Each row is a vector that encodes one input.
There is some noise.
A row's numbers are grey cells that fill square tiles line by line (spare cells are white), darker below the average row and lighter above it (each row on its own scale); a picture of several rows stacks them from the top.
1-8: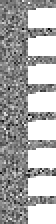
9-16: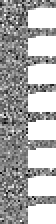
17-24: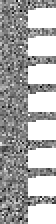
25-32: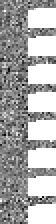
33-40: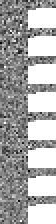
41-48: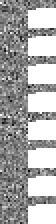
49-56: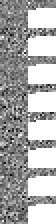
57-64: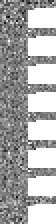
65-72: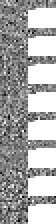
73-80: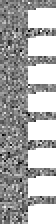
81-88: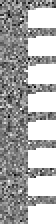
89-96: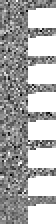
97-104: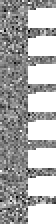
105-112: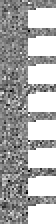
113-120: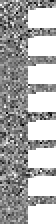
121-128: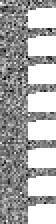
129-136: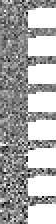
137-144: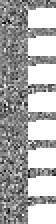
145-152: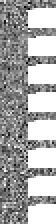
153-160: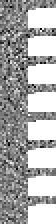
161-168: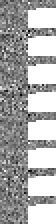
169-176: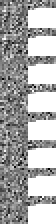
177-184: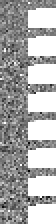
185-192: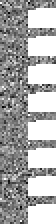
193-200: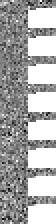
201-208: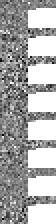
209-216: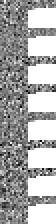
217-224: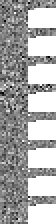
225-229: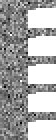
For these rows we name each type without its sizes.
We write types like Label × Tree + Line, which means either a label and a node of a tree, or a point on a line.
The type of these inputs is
List(Circle + Line).
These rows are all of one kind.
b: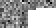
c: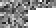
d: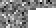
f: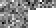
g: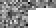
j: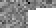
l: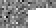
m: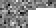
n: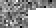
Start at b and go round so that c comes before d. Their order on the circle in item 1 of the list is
b, l, g, n, m, c, f, j, d.
